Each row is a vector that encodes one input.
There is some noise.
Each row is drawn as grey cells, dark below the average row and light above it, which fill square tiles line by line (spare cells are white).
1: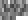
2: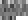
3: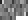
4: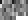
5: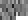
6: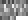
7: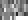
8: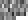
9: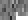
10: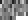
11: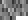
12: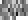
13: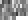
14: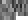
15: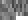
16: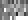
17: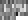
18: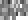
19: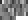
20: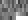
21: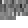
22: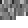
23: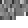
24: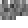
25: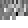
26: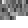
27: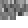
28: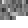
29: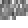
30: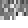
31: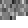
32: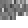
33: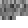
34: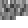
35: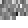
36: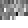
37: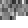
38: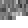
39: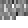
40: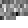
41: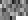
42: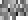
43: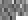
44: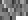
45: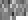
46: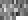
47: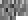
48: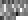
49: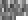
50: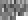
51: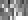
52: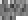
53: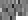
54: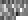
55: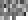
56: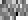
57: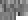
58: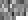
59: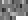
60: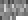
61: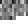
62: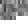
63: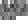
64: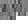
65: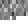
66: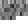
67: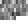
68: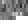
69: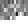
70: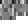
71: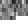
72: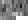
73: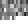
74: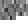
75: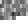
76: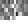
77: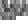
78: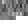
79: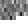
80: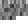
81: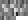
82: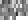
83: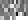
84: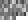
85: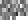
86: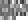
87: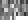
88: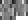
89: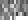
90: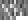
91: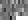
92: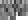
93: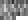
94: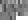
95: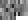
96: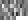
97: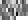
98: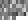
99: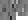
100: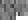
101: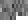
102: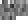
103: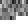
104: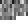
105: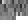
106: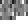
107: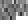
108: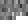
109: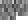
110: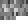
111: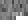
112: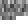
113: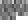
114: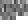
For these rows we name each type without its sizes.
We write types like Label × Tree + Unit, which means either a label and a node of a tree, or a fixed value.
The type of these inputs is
(Bool × Bool × Bool + Line) × Line.
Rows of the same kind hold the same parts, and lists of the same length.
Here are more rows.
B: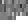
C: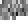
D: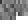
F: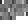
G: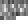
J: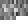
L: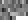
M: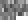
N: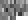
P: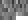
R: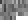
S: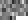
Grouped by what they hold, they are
B, D, F, L, M, N, P, R, S
C, G, J

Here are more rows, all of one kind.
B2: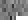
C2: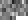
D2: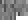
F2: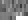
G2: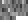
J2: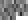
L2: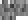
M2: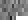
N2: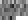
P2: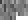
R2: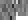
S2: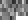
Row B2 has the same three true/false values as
F2, M2, N2 and S2.
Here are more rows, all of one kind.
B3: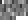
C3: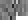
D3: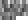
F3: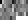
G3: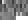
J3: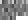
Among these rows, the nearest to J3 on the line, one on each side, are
C3 and D3.
